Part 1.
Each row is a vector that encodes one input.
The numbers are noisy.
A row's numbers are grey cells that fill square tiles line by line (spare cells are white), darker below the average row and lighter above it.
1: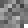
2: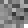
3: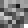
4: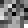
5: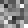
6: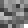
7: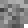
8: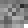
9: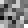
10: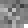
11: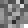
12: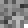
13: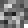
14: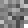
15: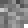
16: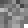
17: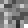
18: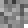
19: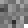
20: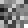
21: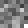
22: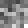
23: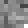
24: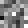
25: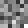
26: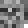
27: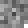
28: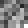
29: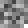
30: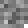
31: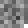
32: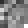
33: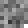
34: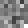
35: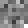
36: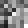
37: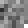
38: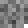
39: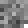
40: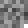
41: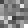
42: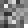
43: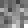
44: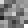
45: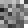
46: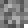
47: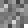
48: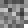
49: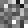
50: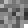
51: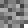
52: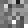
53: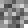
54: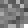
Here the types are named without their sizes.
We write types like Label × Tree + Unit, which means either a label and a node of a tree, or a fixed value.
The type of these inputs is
Line + Tree.
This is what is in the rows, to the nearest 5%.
About 55% of them hold a point on a line. The rest hold a node of a tree.
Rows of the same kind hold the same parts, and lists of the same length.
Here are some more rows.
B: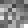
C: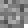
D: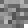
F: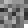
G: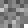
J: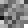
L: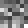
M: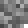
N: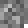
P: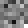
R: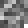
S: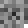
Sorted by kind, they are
B, C, G, L, N, R
D, F, J, M, P, S

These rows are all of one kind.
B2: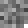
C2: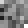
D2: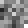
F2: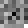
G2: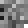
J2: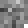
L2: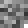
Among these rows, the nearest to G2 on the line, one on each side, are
B2 and C2.
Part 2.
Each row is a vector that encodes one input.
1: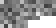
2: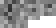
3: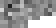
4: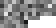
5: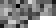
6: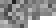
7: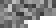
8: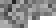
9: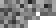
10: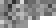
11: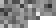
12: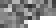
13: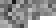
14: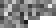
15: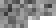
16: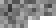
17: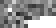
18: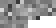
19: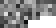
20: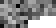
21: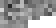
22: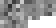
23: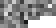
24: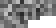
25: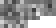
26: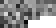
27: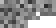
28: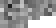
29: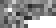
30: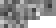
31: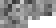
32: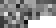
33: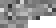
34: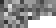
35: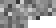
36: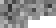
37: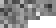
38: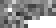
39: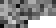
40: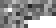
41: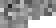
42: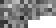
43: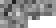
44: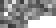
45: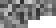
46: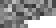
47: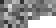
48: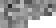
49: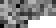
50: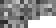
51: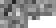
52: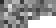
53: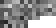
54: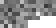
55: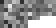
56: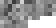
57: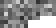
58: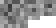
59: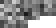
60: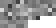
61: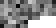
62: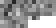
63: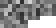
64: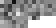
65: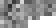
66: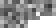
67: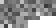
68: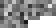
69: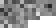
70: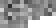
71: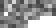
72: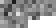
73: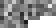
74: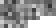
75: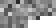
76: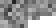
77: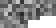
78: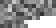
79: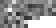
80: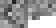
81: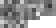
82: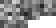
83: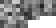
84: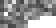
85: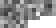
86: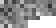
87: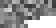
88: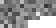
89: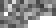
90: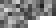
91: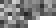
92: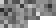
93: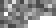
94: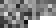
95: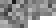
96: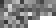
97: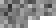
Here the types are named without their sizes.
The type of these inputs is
Circle + Tree.
